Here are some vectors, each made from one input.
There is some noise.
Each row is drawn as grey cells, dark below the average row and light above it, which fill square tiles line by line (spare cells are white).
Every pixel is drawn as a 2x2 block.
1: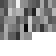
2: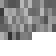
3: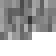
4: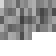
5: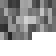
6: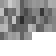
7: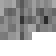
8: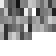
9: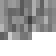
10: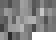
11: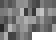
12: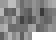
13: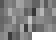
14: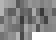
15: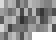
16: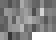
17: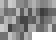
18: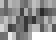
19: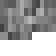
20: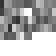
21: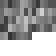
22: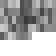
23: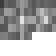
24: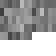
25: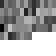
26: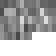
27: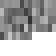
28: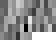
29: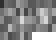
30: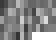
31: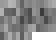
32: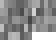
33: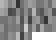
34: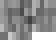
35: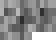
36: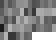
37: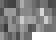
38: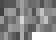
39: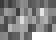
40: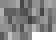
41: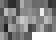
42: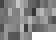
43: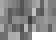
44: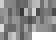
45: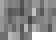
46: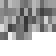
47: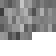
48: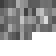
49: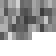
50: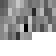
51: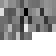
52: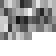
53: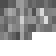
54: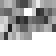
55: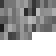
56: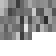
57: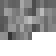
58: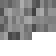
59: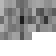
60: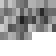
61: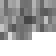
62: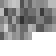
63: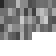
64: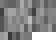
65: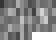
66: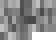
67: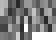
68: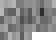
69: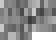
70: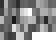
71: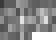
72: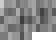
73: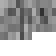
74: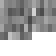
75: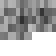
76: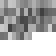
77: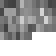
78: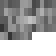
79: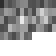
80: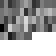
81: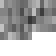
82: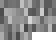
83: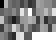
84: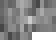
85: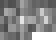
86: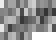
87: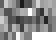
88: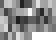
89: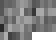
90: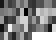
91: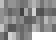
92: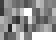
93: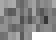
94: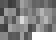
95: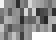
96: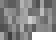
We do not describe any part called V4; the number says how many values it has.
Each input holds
a true/false value, together with a list of up to two items, each one of 5 labels and a value of V4.
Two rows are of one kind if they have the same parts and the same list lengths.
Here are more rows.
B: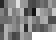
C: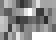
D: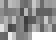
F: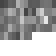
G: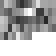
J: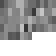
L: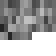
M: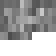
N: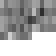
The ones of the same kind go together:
B, J, L, M
C, G
D, F, N

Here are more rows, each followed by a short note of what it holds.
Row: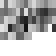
a true/false value, together with a list of two items
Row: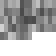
a true/false value, together with a list of one item
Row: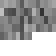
a true/false value, together with a list of two items
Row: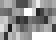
a true/false value, together with the empty list
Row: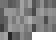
a true/false value, together with a list of two items
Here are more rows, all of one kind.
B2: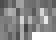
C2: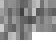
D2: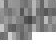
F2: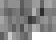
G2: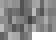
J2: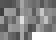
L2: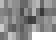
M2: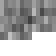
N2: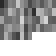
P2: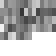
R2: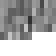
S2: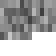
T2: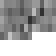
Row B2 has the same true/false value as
J2 and N2.
